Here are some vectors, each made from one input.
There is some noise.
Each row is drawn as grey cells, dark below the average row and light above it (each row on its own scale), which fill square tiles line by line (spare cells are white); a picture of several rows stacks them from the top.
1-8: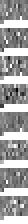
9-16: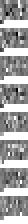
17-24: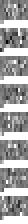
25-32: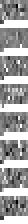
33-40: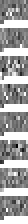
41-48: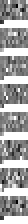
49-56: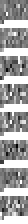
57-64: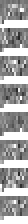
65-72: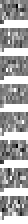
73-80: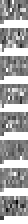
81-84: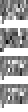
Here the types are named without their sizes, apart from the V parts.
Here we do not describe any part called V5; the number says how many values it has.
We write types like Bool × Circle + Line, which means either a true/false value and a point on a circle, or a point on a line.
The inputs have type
Bool × Bool × Bool × Line + V5.
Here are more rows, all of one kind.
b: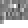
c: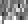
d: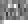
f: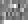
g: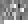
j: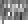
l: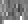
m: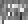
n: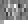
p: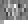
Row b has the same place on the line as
f and g.
